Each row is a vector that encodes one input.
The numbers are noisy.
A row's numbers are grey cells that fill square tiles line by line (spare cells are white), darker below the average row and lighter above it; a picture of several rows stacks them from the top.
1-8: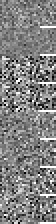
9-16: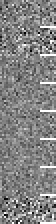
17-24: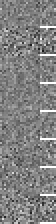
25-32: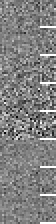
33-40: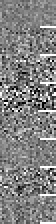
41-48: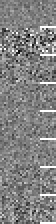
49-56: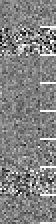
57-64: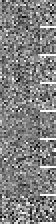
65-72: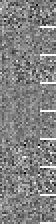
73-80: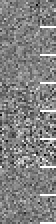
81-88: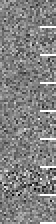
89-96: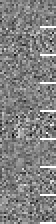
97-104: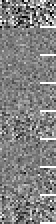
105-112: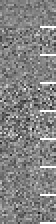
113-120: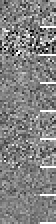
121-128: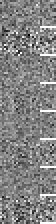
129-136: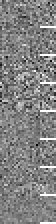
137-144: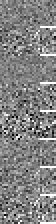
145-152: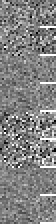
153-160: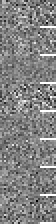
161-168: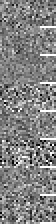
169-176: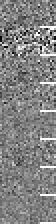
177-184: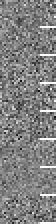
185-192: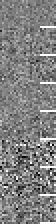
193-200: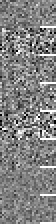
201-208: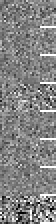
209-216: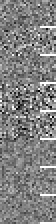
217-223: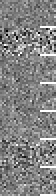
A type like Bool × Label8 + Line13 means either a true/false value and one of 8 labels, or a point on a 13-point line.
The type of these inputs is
Circle8 × List2(Circle6) + List2(Line7).
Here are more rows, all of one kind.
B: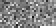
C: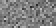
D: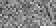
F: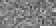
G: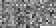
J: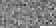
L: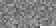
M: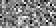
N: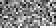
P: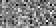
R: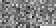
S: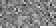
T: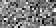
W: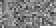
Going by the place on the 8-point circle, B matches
M, P and W.
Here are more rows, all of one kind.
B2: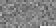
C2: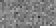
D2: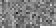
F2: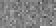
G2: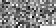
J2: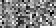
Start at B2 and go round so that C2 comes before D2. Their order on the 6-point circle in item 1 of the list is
B2, C2, F2, D2, G2, J2.
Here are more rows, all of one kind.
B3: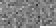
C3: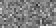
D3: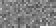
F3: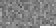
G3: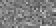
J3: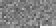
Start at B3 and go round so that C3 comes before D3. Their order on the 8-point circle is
B3, C3, F3, J3, G3, D3.
